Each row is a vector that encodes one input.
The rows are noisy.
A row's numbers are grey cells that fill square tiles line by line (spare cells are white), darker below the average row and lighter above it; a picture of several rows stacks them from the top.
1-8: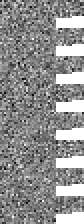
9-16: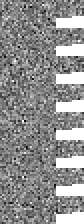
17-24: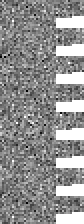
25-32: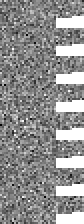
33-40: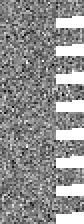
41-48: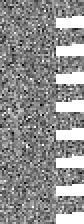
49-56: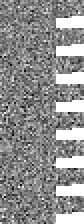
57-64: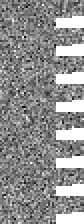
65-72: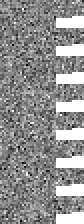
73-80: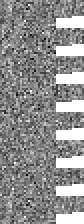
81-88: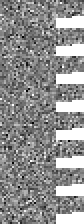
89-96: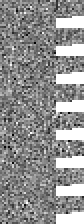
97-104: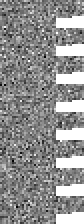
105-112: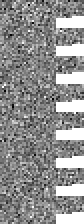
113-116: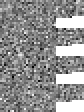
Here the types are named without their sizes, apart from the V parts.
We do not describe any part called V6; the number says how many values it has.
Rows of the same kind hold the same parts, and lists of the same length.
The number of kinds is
2.
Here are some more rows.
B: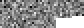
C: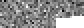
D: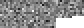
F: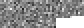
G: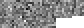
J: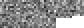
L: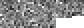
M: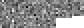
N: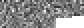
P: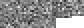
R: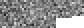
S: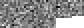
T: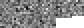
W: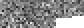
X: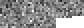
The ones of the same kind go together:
B, C, J, L, W
D, F, G, M, N, P, R, S, T, X

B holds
a point on each of two circles.
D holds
a point on a circle and a value of V6.
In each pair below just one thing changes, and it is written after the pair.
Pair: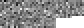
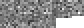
the place on the circle
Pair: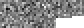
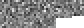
the place on the circle
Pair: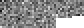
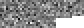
the place on the circle
